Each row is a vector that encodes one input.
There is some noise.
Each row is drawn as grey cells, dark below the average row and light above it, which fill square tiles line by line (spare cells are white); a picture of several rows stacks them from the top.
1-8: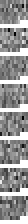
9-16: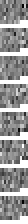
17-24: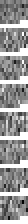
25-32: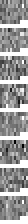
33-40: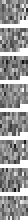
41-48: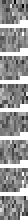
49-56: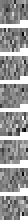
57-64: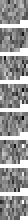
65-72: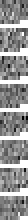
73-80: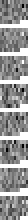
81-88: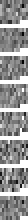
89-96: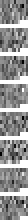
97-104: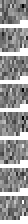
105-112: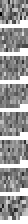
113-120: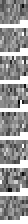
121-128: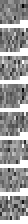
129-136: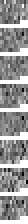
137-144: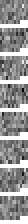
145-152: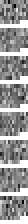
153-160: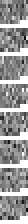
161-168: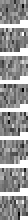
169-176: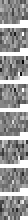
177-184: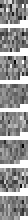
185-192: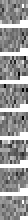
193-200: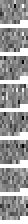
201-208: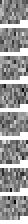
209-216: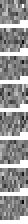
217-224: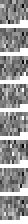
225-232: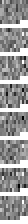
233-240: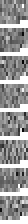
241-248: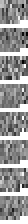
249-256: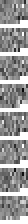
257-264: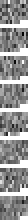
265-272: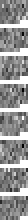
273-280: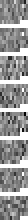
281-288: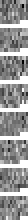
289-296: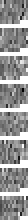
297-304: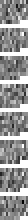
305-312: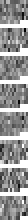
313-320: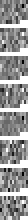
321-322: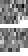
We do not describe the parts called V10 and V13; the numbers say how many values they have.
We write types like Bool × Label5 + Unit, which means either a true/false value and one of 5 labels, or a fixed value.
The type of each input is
(Bool × Circle6 + V10) × V13.
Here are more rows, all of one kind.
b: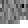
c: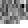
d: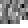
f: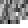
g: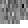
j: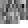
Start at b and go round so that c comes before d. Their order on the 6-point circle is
b, c, d, f, j, g.
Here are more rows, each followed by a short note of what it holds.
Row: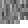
a point on a 6-point circle, a true/false value and a value of V13
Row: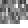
a value of V10 and a value of V13
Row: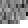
a point on a 6-point circle, a true/false value and a value of V13
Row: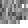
a value of V10 and a value of V13
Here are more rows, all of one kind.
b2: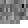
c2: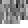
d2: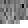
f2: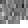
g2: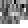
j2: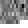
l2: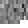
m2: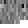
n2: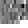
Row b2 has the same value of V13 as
g2 and j2.
